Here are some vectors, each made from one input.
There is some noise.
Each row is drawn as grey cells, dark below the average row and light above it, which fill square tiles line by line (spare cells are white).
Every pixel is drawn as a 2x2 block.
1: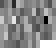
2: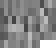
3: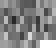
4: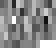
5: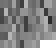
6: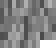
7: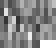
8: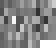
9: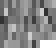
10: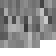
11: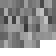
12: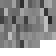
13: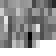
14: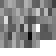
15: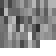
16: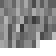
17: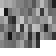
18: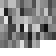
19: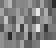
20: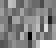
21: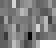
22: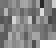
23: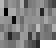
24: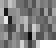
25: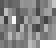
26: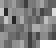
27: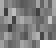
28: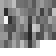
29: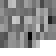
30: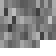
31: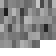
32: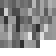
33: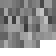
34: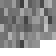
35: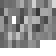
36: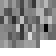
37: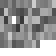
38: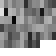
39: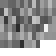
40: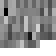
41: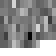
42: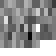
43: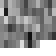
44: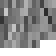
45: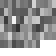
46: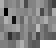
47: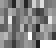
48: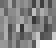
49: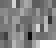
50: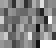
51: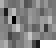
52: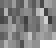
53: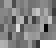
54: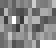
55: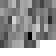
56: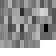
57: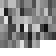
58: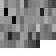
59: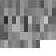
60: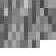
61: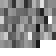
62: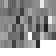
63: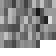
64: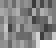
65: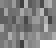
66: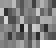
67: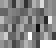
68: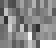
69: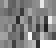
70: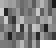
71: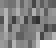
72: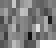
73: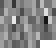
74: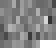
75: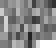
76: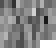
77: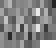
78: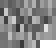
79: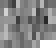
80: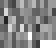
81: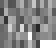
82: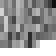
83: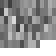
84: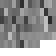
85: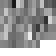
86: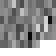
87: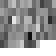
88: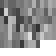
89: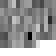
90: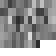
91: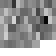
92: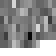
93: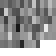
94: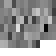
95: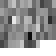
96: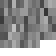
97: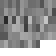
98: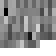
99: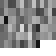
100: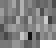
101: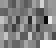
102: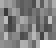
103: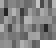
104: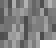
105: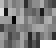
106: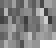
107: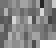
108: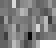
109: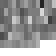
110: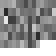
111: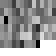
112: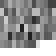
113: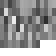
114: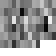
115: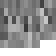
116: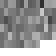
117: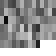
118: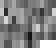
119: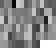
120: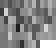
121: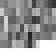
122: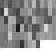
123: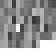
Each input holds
a point on a 3-point line and a point on a 7-point line, together with either a point on a 5-point line, or a point on a 7-point line.
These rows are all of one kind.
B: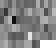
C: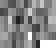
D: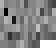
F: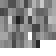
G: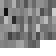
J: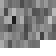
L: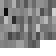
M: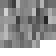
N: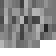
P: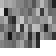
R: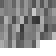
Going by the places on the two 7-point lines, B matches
C, F, G and L.
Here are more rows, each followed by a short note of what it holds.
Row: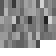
a point on a 3-point line and a point on each of two 7-point lines
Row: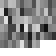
a point on a 3-point line and a point on each of two 7-point lines
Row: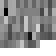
a point on a 3-point line and a point on each of two 7-point lines
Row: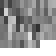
a point on a 3-point line, a point on a 5-point line and a point on a 7-point line
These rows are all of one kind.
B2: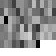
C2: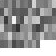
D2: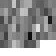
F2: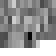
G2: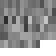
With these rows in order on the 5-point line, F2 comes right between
D2 and G2.
